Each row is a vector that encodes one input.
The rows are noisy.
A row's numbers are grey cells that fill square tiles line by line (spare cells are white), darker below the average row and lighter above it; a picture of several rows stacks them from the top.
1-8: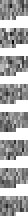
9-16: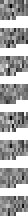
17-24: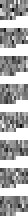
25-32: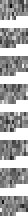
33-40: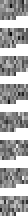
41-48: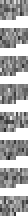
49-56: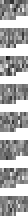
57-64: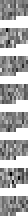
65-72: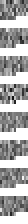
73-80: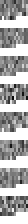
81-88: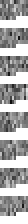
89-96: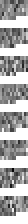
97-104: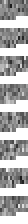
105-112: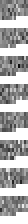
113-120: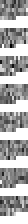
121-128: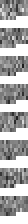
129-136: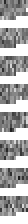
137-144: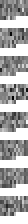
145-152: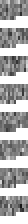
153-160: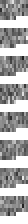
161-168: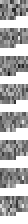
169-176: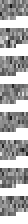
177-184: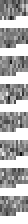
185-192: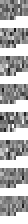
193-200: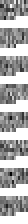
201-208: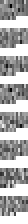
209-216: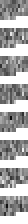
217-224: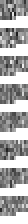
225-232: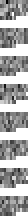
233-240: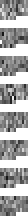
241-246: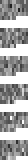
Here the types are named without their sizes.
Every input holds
a point on a line, together with either a fixed value, or five true/false values.
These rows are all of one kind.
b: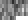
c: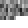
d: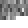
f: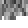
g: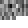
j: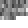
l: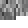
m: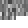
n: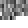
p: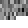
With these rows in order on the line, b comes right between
d and j.
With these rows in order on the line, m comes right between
l and n.
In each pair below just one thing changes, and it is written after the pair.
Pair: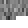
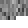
one of the five true/false values
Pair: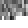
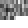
the place on the line
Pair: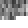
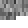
the place on the line
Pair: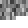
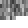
one of the five true/false values
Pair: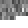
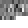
one of the five true/false values
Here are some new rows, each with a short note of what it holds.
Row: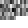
a point on a line and five true/false values
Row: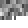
a point on a line
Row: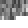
a point on a line and five true/false values
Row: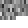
a point on a line and five true/false values
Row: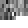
a point on a line and five true/false values
